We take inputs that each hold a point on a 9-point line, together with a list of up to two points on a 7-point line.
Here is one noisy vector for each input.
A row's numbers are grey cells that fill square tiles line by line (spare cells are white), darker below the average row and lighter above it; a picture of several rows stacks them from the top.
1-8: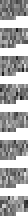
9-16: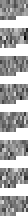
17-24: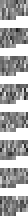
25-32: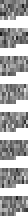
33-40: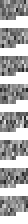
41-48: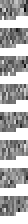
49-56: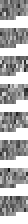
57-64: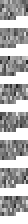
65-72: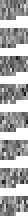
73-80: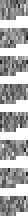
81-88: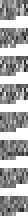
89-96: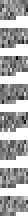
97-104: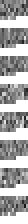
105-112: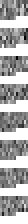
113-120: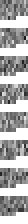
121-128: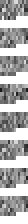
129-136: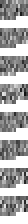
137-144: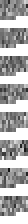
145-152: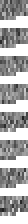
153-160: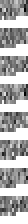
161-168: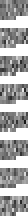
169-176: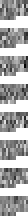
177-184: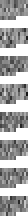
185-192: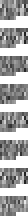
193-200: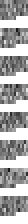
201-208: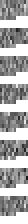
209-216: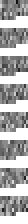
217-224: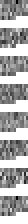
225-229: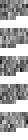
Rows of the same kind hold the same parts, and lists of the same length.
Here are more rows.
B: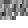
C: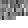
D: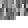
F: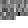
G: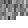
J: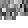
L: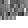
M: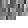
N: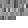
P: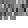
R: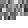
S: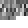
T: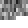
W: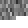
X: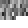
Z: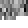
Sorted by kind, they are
B, C, G, N, T, X
D, J, R, S, Z
F, L, M, P, W

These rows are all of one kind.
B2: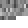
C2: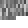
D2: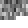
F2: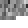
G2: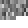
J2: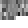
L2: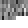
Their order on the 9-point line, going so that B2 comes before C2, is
G2, F2, B2, C2, L2, J2, D2.
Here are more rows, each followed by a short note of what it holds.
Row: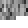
a point on a 9-point line, together with the empty list
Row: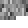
a point on a 9-point line, together with the empty list
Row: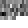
a point on a 9-point line, together with a list of two items
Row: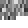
a point on a 9-point line, together with the empty list
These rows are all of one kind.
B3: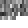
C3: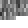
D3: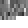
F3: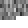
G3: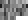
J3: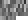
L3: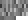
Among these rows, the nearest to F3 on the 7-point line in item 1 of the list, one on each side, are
D3 and G3.
